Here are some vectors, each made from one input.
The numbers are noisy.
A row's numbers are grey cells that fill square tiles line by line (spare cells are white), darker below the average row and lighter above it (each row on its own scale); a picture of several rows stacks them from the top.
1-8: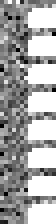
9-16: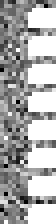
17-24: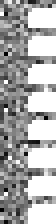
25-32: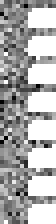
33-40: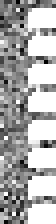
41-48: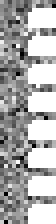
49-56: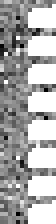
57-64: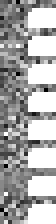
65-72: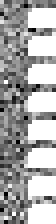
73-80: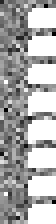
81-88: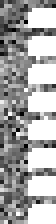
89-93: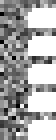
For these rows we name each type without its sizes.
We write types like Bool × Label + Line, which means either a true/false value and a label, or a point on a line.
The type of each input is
Circle × Circle.
